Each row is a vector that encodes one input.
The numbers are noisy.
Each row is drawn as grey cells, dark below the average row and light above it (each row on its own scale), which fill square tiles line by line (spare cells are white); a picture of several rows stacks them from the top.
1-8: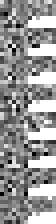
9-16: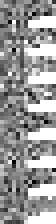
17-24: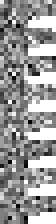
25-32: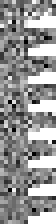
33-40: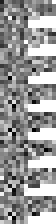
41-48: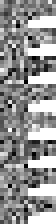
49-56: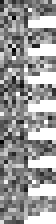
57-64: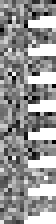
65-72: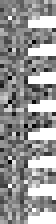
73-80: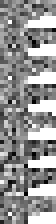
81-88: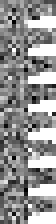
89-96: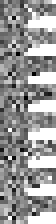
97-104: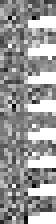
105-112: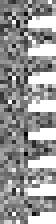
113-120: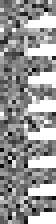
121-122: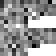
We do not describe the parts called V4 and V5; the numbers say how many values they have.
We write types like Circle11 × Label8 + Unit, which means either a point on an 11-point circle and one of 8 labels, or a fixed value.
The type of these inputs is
Label6 × Label6 × V4 + V5.
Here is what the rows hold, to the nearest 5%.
About 65% of them hold two labels (each one of 6) and a value of V4. The rest hold a value of V5.
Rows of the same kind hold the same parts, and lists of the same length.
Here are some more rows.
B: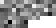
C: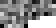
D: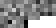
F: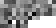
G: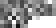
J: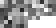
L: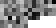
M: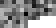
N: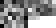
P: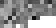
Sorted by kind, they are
B, C, D, J, N, P
F, G, L, M

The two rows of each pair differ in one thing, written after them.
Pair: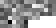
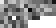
the value of V4
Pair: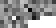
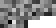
the value of V4
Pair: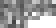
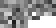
the value of V4
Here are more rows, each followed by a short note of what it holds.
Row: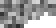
a value of V5
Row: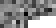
a value of V5
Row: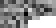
a value of V5
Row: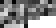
two labels (each one of 6) and a value of V4
